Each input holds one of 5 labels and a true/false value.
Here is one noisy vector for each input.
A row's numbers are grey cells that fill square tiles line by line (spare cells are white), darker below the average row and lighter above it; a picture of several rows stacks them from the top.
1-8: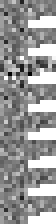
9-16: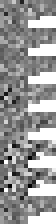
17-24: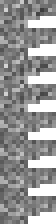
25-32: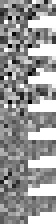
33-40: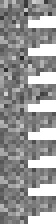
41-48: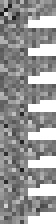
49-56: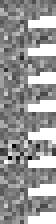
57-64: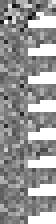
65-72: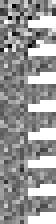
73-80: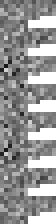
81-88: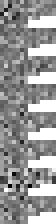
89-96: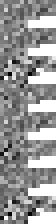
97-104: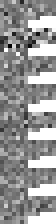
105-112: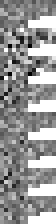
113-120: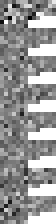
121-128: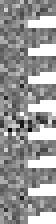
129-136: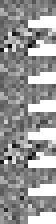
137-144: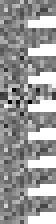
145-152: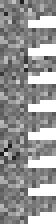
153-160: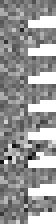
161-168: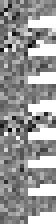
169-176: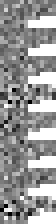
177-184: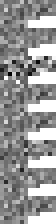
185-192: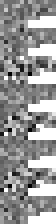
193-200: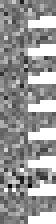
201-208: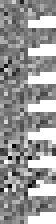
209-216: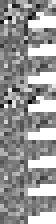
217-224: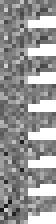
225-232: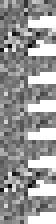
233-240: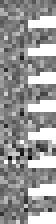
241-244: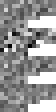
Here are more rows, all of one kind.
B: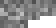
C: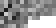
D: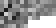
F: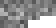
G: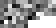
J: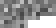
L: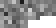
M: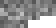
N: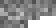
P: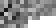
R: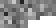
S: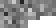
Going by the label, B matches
F, G, M and N.
